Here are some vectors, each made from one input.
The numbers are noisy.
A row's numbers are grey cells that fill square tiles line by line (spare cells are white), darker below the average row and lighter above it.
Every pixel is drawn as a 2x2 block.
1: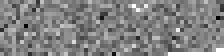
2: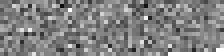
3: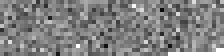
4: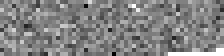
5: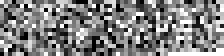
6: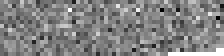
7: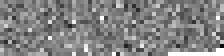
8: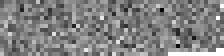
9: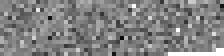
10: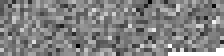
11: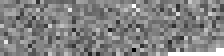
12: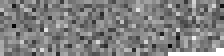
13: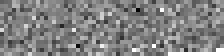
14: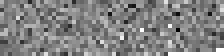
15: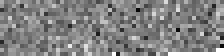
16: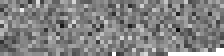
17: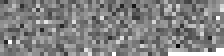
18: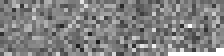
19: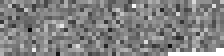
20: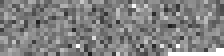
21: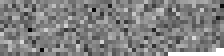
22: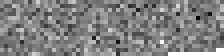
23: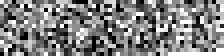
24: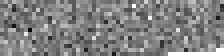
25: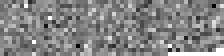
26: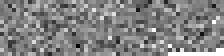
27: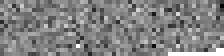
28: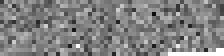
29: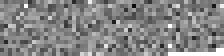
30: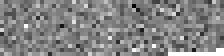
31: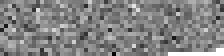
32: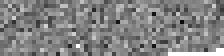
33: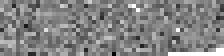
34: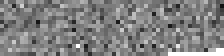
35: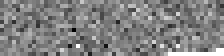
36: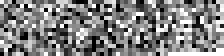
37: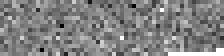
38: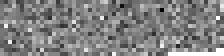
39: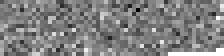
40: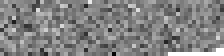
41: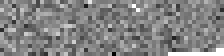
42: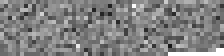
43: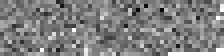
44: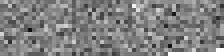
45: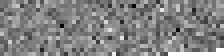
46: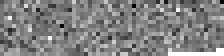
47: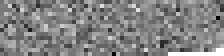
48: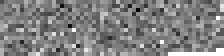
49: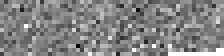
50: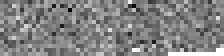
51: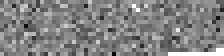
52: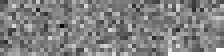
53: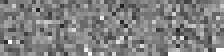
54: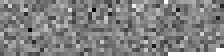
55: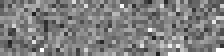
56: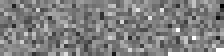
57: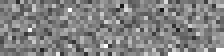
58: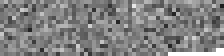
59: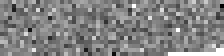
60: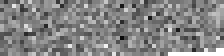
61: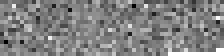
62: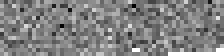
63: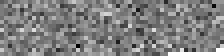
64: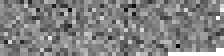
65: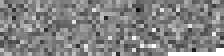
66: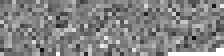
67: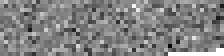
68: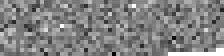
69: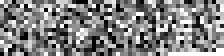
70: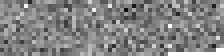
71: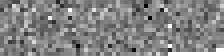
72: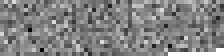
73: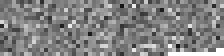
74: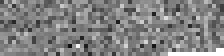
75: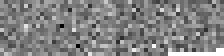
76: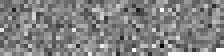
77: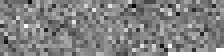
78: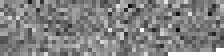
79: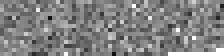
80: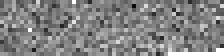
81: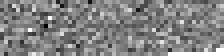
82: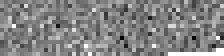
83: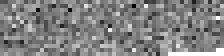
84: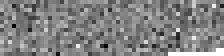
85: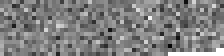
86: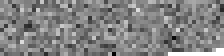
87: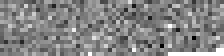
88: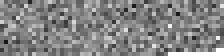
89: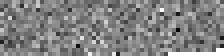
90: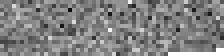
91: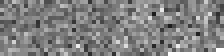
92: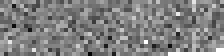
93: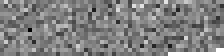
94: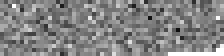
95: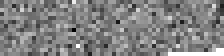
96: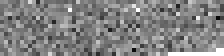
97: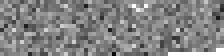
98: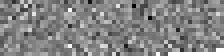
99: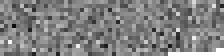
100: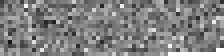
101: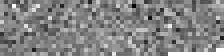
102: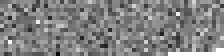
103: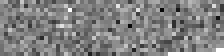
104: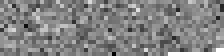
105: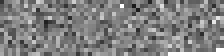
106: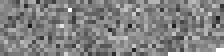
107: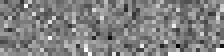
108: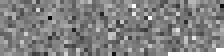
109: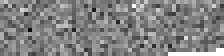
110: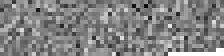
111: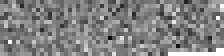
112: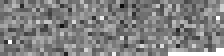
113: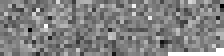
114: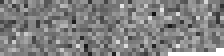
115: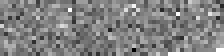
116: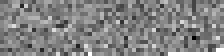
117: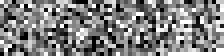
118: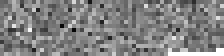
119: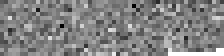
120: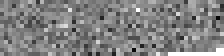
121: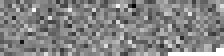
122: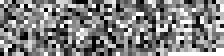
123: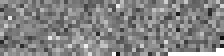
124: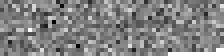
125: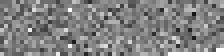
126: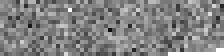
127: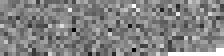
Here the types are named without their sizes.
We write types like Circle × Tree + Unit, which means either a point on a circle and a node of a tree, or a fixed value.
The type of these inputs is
Label × Tree × Tree × (Tree + Unit) + Unit.
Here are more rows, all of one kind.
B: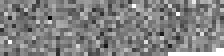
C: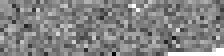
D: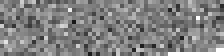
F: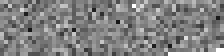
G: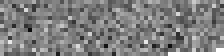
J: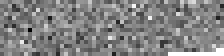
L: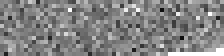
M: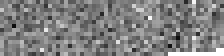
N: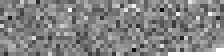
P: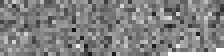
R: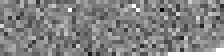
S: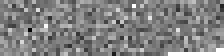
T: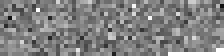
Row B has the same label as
G and M.
